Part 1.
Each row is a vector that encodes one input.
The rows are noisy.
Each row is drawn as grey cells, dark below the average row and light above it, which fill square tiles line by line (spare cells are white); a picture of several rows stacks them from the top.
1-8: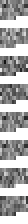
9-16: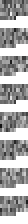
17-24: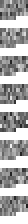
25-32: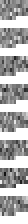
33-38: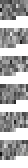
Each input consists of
two labels (each one of 4).
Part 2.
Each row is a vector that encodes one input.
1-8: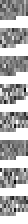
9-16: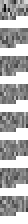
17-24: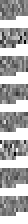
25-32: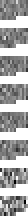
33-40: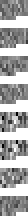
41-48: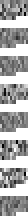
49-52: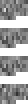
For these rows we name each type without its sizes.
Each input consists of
either a label, or three true/false values.
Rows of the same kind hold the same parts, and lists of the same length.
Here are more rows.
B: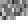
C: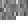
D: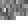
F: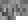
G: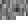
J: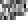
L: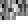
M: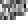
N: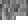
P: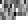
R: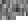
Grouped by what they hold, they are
B, J, L, M, P
C, D, F, G, N, R

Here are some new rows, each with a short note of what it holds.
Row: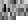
a label
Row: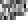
a label
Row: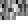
a label
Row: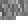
three true/false values
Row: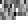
a label
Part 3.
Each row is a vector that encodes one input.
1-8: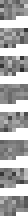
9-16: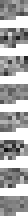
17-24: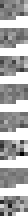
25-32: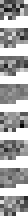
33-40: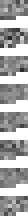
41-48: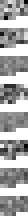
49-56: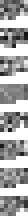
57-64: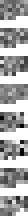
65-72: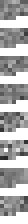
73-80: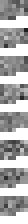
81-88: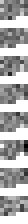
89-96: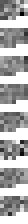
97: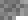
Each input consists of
a list of up to two points on a 5-point line.
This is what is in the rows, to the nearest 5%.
All of them are lists of up to two points on a 5-point line: about 5% are empty, 45% hold one and 50% two.
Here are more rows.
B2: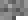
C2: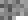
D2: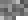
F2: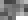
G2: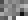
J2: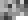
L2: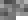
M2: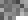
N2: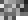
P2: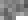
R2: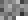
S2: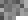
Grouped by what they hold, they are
B2, C2, D2, J2, N2, P2, R2
F2, L2
G2, M2, S2

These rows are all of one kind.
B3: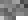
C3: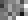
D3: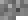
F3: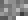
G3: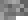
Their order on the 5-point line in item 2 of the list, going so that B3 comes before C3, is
G3, F3, B3, C3, D3.
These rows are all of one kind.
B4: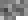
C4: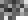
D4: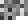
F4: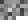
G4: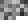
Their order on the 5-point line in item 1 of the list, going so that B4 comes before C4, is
F4, B4, G4, D4, C4.
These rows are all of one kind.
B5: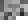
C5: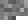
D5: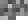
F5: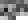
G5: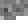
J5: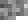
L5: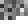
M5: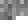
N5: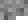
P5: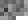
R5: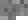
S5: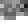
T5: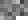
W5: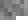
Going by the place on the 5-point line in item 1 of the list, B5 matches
G5, M5, N5 and W5.
